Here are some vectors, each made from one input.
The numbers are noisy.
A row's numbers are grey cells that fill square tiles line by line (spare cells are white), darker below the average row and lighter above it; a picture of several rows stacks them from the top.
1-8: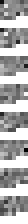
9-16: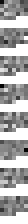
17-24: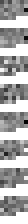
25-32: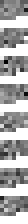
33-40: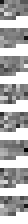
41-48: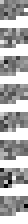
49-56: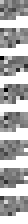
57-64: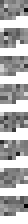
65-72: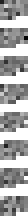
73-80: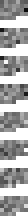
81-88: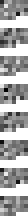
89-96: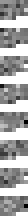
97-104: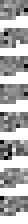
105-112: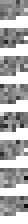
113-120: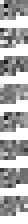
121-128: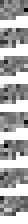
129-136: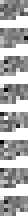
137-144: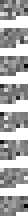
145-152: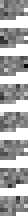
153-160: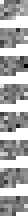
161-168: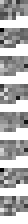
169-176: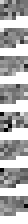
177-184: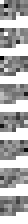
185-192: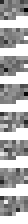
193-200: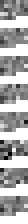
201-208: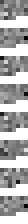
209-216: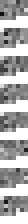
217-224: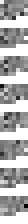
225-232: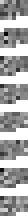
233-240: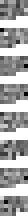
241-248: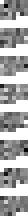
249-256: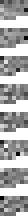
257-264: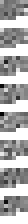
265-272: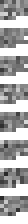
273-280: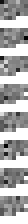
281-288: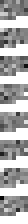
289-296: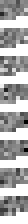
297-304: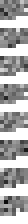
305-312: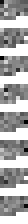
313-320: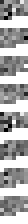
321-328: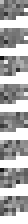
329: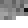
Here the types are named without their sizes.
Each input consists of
either a point on a circle and a true/false value, or a fixed value.
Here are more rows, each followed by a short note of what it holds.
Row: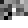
a fixed value
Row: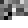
a fixed value
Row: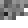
a point on a circle and a true/false value
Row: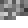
a point on a circle and a true/false value
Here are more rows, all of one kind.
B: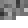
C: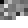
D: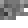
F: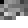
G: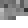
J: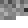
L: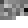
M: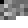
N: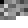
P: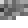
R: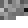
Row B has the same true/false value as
D and P.
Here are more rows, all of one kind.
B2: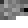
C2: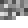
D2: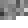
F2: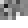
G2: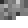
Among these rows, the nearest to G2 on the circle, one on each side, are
C2 and D2.
